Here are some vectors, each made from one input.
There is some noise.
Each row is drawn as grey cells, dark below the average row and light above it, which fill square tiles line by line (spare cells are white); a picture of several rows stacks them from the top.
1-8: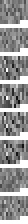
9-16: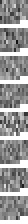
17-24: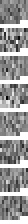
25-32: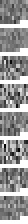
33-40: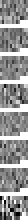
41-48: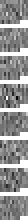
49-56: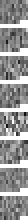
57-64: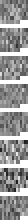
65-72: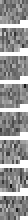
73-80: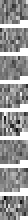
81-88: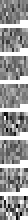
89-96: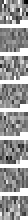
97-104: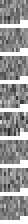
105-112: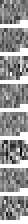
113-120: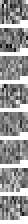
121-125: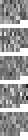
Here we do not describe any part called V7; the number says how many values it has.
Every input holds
a point on a 6-point line and a value of V7, together with either a fixed value, or a node of an 8-node tree.
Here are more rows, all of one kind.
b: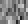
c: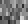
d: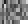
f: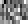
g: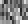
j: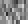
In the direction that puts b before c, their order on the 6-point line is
b, f, d, c, j, g.
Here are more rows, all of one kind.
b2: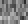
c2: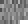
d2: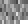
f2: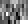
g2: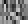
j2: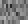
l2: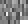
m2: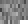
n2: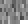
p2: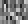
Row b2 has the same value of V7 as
g2 and n2.
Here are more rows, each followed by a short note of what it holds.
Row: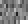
a point on a 6-point line, a node of an 8-node tree and a value of V7
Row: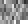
a point on a 6-point line, a node of an 8-node tree and a value of V7
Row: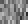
a point on a 6-point line, a node of an 8-node tree and a value of V7
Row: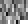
a point on a 6-point line and a value of V7
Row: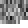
a point on a 6-point line, a node of an 8-node tree and a value of V7
